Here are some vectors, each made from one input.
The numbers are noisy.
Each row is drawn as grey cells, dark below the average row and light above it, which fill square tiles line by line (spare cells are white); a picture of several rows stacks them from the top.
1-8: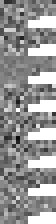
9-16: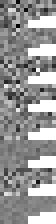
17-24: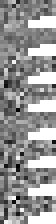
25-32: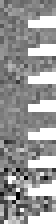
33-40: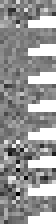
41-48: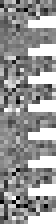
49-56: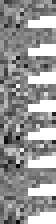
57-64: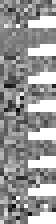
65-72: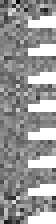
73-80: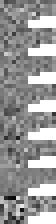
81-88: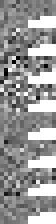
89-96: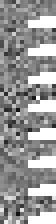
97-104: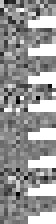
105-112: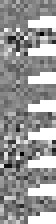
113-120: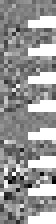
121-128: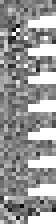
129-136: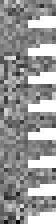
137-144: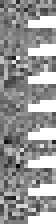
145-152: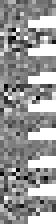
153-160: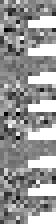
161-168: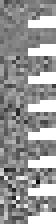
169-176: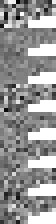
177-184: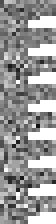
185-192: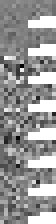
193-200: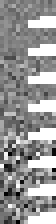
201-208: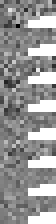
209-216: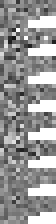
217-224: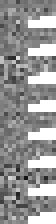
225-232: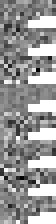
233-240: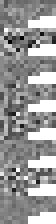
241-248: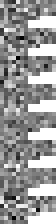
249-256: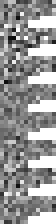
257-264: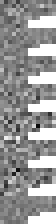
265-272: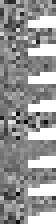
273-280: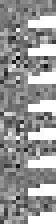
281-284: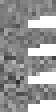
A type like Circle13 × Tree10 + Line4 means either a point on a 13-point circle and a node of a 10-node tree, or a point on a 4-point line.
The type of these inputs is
Bool × List3(Line7) × Tree9.
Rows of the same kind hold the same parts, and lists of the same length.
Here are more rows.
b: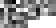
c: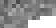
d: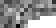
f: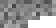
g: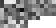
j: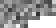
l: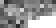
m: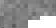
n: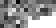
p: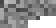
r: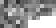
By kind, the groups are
b, m, r
c, g, l
d, n
f, j, p

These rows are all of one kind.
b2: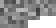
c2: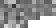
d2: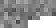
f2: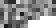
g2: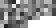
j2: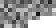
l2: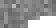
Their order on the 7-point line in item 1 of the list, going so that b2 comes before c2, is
d2, j2, b2, c2, g2, l2, f2.
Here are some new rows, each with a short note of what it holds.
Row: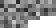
a node of a 9-node tree and a true/false value, together with a list of two items
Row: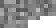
a node of a 9-node tree and a true/false value, together with the empty list
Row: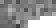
a node of a 9-node tree and a true/false value, together with a list of two items
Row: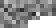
a node of a 9-node tree and a true/false value, together with a list of two items
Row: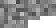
a node of a 9-node tree and a true/false value, together with a list of two items
